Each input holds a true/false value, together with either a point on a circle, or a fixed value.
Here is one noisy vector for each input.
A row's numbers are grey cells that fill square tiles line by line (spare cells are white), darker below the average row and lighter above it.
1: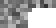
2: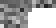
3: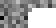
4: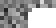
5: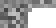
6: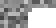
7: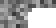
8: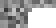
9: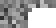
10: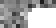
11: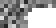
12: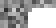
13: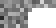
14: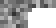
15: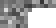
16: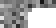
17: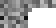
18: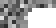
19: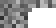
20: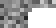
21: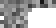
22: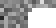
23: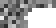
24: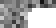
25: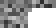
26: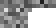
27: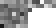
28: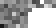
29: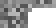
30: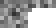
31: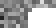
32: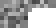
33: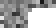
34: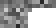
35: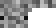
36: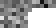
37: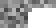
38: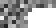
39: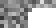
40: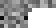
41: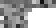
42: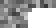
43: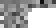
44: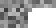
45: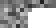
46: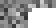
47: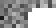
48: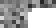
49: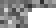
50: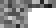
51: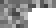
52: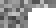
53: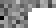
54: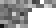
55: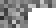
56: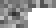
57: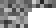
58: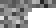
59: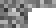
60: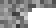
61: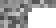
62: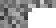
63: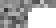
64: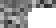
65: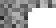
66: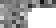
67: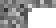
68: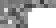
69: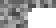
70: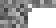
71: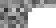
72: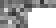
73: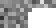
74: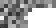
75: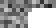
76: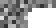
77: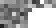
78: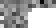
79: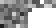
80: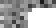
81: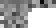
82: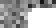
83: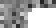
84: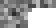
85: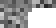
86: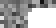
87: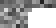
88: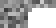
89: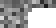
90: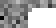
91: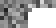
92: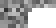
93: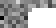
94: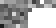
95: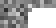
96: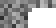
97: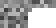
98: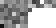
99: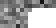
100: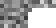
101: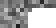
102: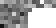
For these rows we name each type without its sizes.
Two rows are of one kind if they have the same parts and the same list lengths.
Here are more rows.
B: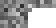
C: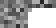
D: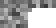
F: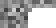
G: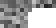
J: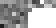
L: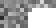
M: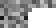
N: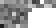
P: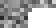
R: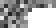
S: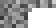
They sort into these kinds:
B, C, D, F, G, L, M, P, S
J, N, R

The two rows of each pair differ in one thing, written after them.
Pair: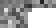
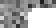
the place on the circle
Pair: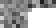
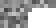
the true/false value
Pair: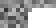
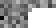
the place on the circle
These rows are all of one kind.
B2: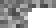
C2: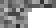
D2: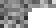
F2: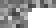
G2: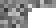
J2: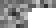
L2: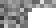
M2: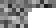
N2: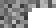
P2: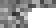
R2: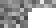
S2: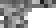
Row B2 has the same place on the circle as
F2, J2, L2 and R2.
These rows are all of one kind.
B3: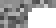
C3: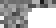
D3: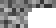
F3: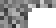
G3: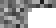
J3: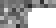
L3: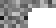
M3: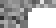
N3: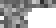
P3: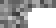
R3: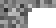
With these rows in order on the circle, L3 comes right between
G3 and J3.
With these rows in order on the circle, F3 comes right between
D3 and R3.
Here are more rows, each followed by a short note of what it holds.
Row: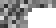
a true/false value
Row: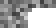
a point on a circle and a true/false value
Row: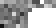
a true/false value
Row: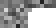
a point on a circle and a true/false value
